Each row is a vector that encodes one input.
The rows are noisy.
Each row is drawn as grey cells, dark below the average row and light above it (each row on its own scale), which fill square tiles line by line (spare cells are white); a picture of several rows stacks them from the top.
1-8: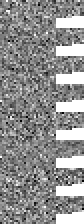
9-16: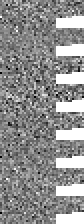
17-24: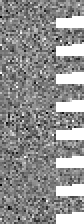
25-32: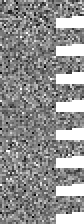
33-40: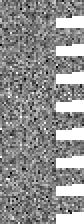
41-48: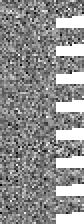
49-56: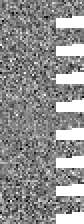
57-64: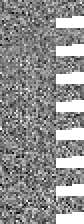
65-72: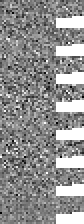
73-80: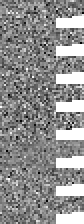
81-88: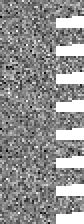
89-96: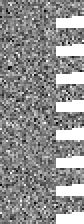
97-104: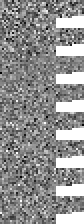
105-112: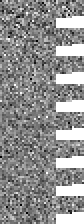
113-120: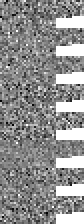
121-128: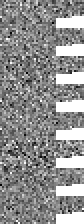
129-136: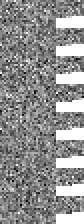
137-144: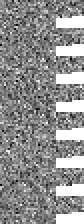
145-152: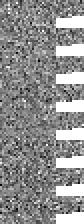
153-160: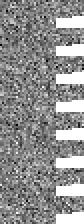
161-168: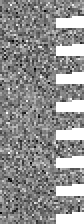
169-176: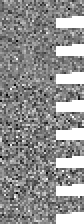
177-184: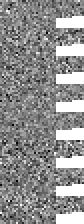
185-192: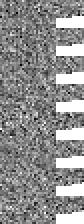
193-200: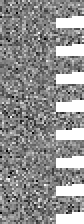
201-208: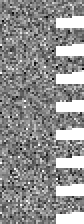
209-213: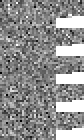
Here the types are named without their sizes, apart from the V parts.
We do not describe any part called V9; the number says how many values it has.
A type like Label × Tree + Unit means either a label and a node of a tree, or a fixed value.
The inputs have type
Bool × (Tree + V9).
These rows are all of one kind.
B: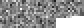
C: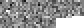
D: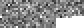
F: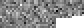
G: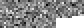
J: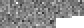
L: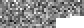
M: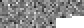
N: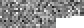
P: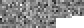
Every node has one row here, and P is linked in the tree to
G.
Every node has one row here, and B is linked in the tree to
C and N.
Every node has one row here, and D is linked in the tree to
G and N.
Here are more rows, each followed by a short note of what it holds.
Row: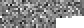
a node of a tree and a true/false value
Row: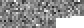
a node of a tree and a true/false value
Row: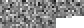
a node of a tree and a true/false value
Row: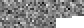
a true/false value and a value of V9
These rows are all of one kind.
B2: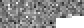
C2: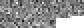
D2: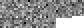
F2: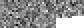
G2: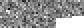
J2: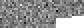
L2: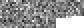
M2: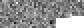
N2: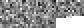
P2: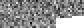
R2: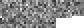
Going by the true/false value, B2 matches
C2, F2 and J2.
